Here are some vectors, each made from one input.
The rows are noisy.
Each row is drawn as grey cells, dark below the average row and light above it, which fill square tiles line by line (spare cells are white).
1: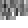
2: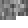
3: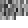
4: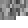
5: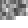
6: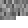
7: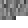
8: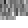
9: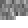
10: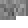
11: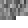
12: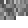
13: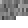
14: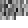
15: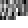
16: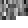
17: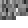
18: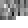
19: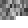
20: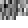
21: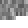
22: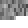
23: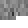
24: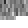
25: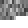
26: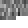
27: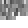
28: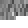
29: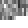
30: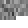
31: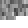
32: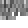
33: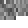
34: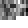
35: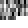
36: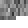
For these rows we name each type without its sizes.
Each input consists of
either a label, or a point on each of two lines.
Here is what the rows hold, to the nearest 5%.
About 40% of them hold a label. The rest hold a point on each of two lines.
